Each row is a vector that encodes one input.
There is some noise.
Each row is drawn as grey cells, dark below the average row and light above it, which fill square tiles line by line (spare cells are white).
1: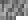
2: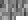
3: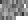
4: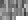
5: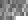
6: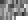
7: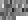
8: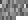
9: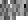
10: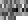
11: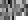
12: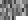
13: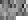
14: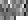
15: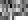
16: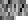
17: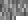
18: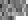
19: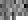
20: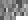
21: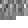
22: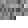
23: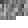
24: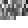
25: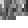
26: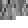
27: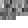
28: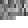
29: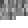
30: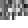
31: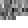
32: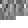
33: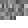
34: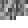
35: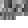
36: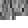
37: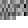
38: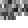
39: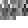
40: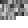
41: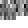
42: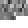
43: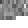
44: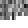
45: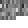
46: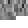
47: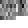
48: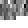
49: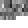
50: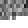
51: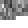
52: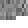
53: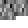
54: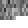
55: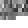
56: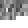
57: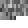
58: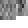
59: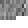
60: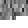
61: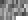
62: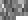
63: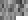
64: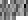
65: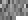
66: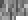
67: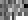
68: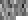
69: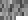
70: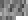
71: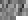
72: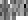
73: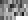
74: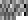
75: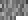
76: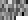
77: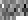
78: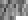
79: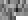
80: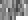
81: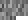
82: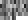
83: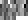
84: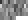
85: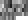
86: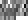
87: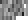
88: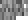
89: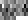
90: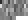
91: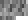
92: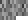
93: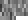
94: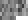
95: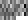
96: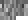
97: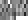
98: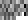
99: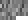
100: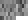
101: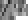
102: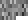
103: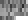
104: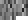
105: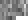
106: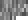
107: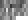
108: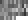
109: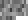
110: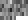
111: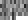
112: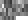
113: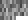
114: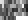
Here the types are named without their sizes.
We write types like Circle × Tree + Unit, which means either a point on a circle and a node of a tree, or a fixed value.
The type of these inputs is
(Circle + Label) × Label × Line.
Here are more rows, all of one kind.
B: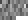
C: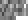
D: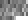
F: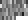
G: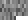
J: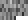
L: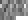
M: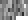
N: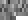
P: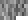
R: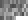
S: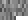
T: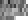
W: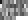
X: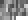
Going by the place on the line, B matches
M, P, R and W.
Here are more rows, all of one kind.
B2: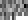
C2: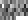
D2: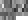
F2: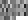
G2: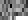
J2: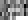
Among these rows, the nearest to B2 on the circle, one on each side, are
G2 and J2.
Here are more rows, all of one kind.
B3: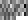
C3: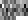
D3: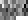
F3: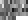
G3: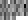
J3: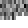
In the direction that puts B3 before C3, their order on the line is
G3, J3, B3, D3, F3, C3.
